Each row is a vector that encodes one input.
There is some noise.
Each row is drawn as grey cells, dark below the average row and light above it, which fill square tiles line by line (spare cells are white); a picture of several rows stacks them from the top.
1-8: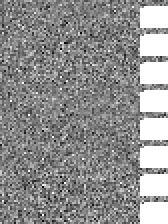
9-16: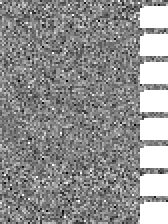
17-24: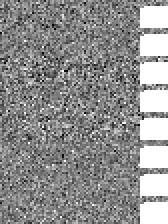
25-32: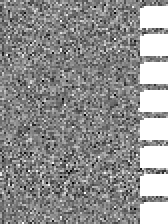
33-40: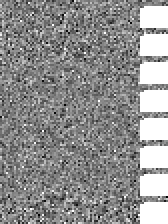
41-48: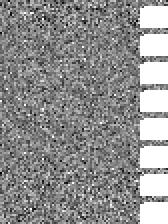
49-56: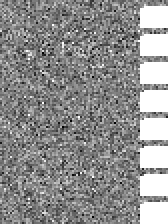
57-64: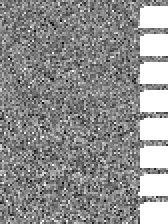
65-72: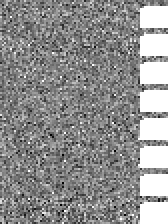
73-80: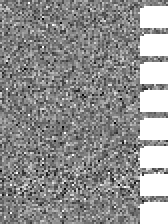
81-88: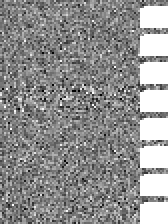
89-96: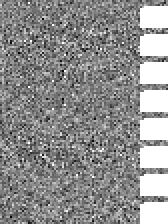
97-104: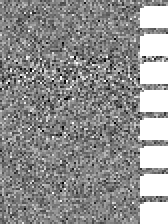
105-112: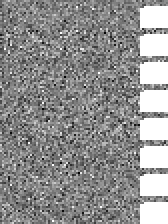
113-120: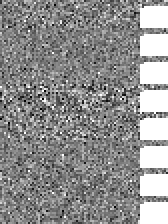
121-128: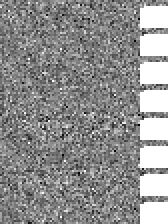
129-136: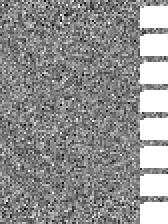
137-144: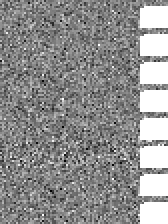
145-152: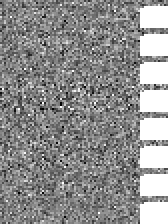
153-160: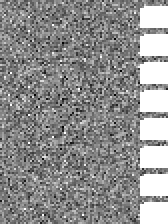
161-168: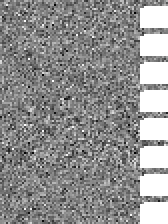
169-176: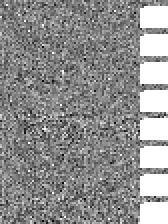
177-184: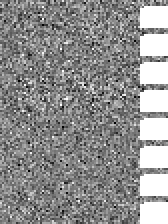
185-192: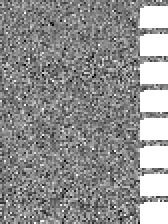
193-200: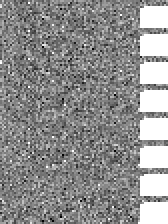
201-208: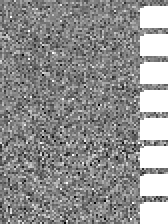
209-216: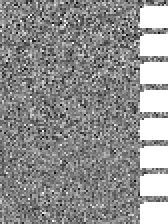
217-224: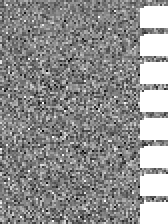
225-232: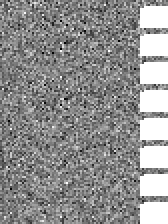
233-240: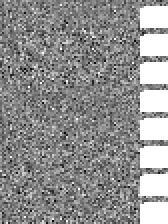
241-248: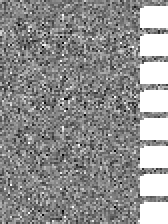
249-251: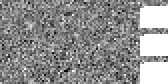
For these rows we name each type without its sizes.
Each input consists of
either a point on each of three circles and three true/false values, or a list of points on a line.
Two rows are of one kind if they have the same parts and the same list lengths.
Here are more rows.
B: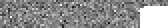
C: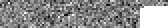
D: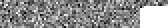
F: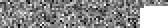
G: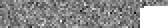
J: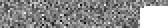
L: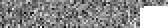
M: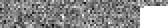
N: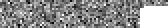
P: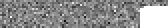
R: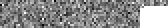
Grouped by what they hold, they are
B, P
C, F, J, M, N, R
D
G
L

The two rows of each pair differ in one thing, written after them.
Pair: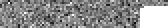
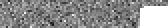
one of the three true/false values
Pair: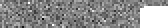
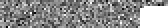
one of the three true/false values
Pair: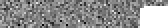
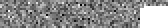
one of the three true/false values
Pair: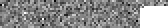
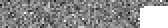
one of the three true/false values
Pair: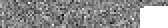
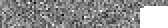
the place on one of the three circles
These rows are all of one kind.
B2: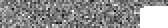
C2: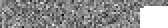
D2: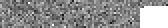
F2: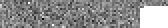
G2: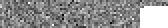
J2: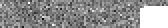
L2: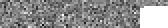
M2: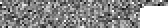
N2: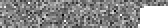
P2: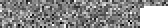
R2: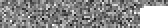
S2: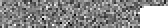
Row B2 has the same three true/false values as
D2, N2, R2 and S2.
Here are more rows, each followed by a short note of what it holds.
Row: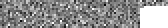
a list of two items
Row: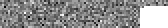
a point on each of three circles and three true/false values
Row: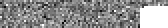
a list of one item
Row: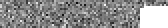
a point on each of three circles and three true/false values
